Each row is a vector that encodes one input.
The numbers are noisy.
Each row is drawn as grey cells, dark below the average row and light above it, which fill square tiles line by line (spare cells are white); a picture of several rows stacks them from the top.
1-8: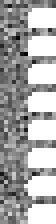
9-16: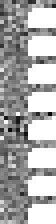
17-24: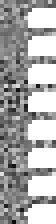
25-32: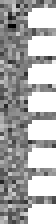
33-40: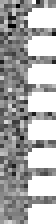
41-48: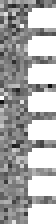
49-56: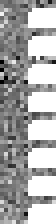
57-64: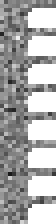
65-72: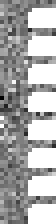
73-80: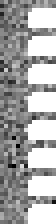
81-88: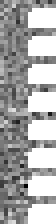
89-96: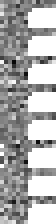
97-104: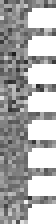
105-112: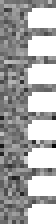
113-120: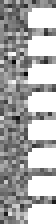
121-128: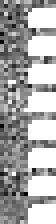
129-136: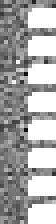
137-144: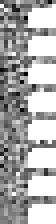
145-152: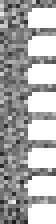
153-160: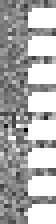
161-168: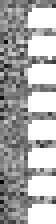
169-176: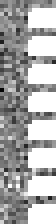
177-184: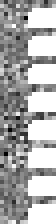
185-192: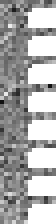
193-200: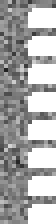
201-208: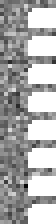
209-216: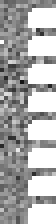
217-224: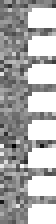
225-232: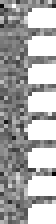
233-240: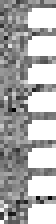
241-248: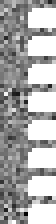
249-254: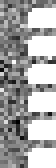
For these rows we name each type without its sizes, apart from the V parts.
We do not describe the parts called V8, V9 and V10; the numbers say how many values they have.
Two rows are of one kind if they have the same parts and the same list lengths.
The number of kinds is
4.
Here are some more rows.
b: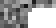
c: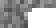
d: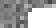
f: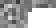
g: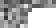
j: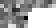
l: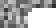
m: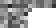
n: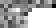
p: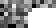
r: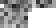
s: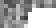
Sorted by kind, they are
b, d, g, p
c, m, n
f, l, r, s
j

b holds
a point on each of three lines.
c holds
a true/false value and a value of V10.
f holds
a value of V8 and a value of V9.
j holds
a point on a line.
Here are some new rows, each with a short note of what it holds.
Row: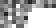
a true/false value and a value of V10
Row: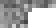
a point on each of three lines
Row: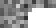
a point on each of three lines
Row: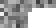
a value of V8 and a value of V9
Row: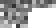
a point on each of three lines
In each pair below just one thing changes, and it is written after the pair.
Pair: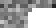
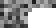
the value of V10
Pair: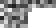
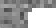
the true/false value
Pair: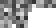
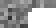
the true/false value
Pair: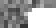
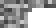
the value of V10
